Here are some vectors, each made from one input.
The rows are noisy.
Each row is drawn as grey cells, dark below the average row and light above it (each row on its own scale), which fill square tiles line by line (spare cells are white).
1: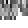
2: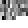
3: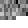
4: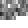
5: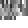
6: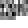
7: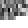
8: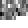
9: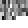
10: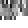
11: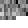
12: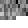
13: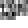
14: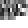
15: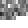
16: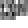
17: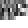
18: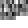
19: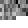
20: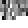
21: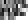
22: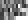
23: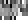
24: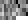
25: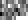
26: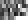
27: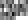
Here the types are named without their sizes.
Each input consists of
a point on a line.
